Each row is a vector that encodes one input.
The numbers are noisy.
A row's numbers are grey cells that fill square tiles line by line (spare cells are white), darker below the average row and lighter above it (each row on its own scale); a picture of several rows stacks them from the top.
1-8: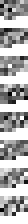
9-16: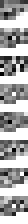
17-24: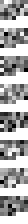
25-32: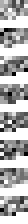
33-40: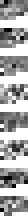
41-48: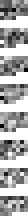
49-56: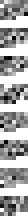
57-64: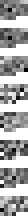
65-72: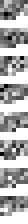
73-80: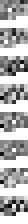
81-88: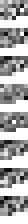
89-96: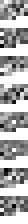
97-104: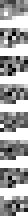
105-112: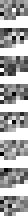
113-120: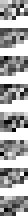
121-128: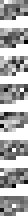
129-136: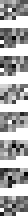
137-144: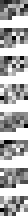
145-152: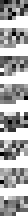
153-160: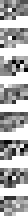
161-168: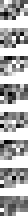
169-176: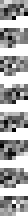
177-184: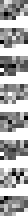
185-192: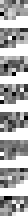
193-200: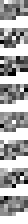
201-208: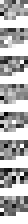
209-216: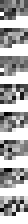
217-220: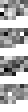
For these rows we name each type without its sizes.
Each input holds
a label.
